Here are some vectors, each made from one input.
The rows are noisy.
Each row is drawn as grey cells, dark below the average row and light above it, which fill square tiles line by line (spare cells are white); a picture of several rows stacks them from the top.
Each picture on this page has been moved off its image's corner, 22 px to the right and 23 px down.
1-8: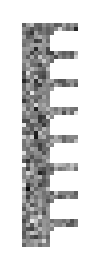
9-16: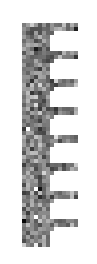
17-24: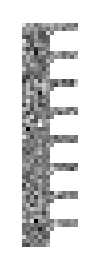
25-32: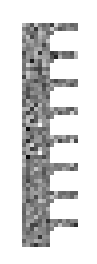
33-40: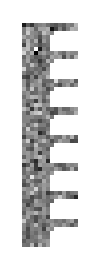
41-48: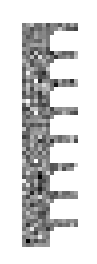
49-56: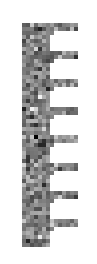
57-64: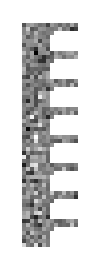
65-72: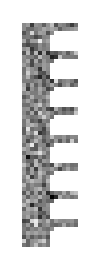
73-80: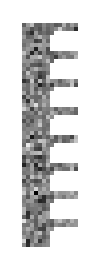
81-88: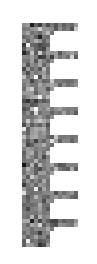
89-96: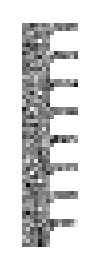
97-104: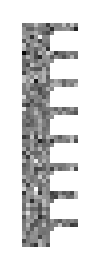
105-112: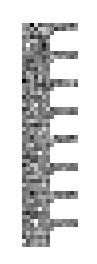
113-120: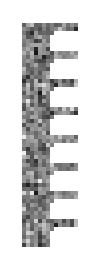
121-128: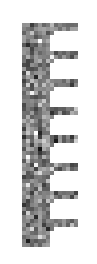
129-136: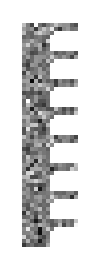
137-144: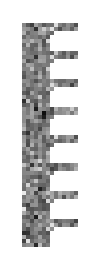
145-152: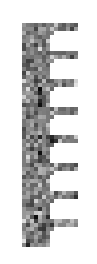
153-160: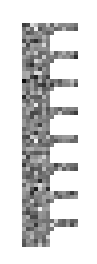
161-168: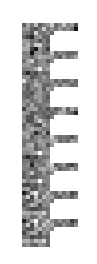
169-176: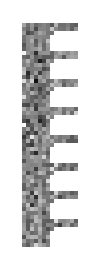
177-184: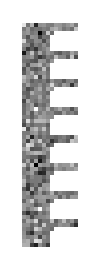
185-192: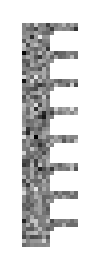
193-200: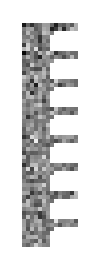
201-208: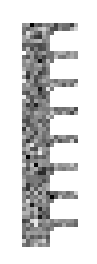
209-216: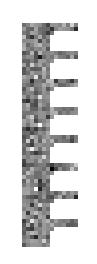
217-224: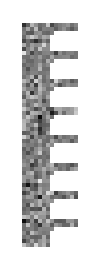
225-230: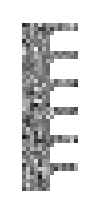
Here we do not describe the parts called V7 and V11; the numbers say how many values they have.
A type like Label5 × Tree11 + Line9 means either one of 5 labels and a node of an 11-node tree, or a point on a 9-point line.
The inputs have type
Bool × Line12 × V7 × V11.
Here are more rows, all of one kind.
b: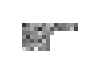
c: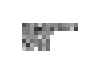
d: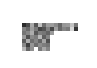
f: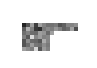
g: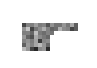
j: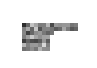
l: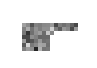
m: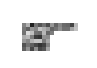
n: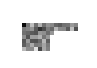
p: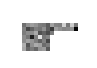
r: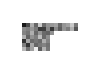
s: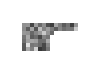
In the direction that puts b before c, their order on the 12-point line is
b, l, g, m, f, s, n, j, r, d, p, c.
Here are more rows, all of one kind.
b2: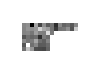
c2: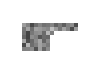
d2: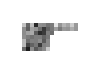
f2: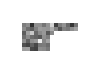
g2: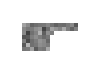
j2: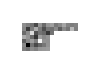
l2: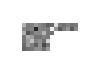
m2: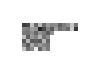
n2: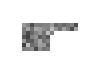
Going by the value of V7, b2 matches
c2, g2 and n2.
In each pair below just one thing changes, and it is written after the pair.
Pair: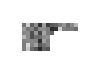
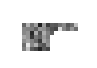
the value of V11
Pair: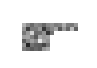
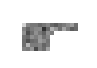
the value of V7
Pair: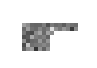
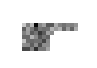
the value of V7
